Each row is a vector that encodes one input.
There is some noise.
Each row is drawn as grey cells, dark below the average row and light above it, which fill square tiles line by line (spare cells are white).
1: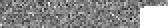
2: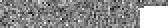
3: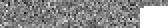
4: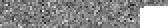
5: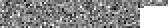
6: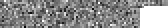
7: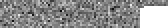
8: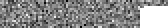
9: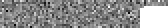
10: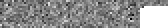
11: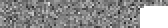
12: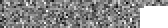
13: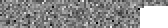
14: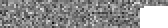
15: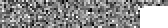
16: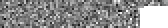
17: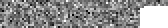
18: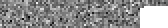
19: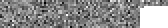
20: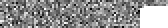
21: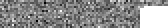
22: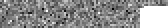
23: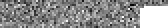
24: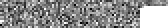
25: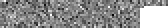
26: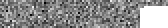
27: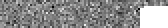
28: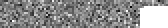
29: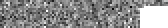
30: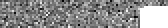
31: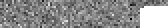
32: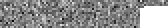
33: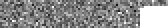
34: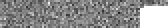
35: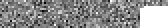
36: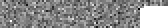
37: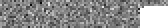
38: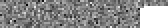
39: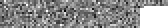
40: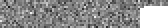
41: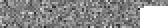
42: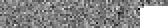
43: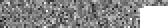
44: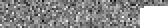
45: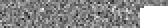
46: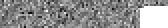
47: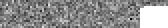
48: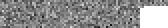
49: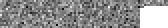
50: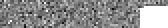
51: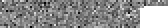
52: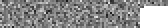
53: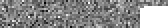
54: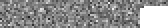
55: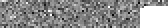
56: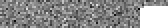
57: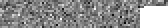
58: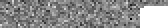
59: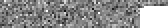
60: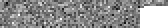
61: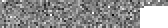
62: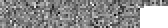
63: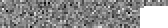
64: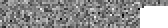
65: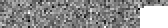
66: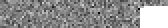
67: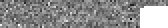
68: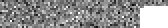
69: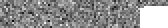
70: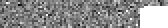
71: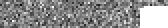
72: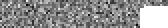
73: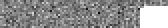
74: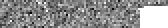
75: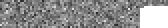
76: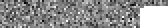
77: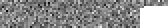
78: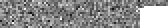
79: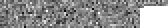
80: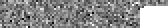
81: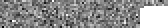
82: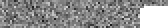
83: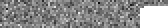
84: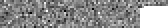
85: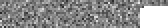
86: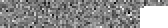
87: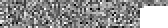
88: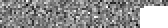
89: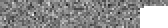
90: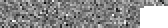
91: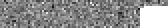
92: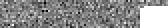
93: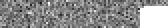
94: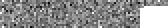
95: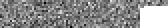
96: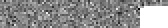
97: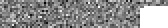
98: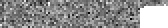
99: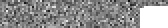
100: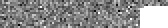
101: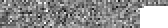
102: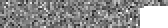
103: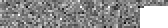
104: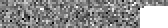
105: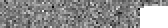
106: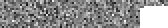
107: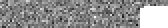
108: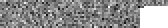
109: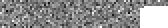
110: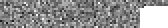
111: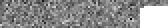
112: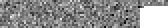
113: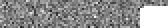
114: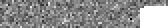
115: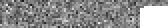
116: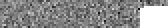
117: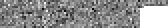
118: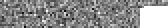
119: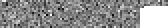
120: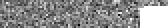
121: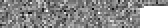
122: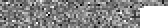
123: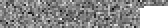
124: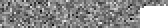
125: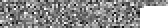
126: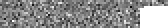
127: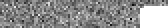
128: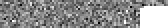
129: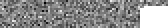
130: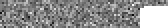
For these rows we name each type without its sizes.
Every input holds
either a point on a circle, or a fixed value, or a node of a tree.
